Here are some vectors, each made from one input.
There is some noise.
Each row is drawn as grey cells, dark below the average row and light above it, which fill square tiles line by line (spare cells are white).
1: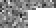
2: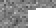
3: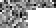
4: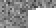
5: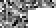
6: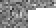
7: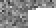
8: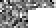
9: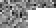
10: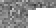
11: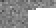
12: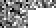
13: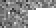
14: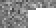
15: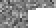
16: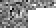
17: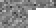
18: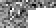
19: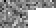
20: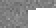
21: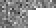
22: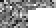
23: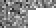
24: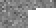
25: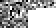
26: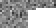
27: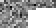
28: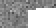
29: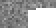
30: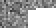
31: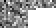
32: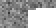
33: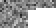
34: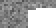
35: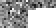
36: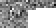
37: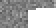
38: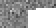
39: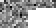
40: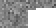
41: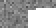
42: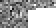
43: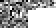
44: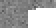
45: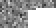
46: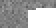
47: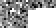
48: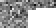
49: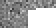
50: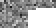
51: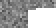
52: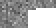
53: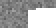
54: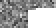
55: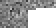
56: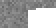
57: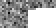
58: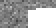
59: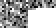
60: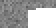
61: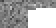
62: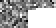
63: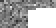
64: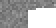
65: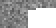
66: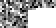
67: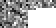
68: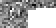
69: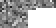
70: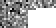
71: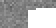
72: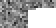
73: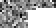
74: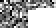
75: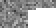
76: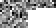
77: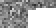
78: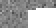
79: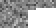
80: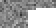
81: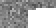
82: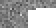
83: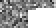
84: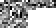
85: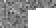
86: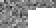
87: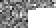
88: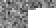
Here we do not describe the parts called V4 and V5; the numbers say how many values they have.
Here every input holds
a true/false value, a value of V4 and a value of V5, together with either a point on a 6-point circle, or a fixed value.
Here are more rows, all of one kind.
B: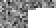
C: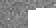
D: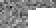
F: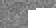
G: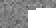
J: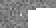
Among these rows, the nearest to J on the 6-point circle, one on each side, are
B and G.
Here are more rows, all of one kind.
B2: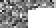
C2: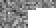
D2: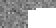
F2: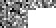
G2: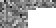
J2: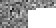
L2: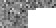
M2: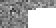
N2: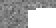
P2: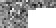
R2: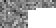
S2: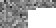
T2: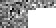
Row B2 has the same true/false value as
C2 and L2.
